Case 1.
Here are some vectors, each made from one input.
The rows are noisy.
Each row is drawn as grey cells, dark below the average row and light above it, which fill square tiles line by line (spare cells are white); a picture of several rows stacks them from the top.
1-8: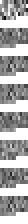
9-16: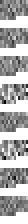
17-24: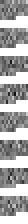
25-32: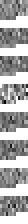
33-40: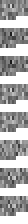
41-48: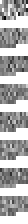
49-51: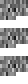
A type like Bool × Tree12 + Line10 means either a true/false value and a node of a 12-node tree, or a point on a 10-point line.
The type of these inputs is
Bool × Bool × Bool + Unit.
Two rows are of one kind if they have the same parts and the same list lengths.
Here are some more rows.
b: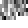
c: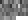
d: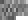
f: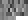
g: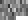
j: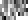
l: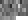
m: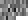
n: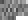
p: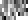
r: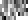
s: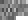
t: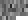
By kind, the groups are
b, j, p, r
c, d, f, g, l, m, n, s, t

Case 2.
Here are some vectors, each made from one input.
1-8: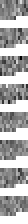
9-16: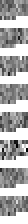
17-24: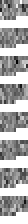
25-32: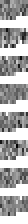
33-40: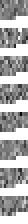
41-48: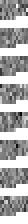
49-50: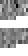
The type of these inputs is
Line4 × Line4.
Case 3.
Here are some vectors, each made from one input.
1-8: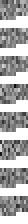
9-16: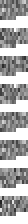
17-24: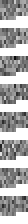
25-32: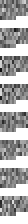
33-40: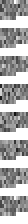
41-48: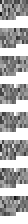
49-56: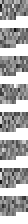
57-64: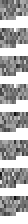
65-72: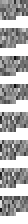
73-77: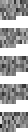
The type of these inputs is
Bool × Bool × Bool.
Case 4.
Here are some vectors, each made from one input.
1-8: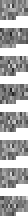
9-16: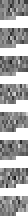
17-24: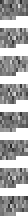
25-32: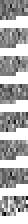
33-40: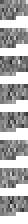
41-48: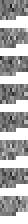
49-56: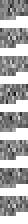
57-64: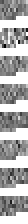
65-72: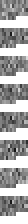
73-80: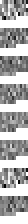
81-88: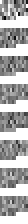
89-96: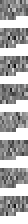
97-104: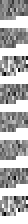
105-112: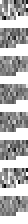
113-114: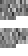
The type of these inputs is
Bool × Bool × Bool + Unit.
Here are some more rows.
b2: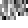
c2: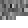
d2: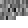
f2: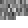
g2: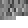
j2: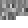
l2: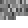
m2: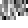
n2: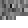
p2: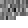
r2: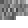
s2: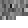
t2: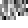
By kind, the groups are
b2, m2, t2
c2, d2, f2, g2, j2, l2, n2, p2, r2, s2

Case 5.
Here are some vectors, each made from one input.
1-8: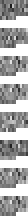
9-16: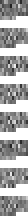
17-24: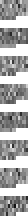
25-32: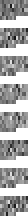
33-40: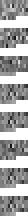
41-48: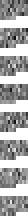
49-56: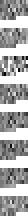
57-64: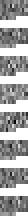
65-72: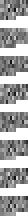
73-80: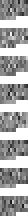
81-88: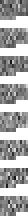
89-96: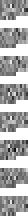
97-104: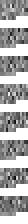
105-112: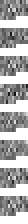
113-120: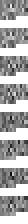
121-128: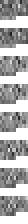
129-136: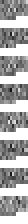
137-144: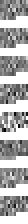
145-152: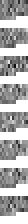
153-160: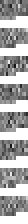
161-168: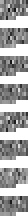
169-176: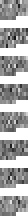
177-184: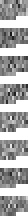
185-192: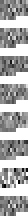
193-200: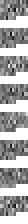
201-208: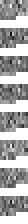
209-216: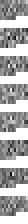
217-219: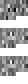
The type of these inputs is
Bool × Bool × Bool + Unit.
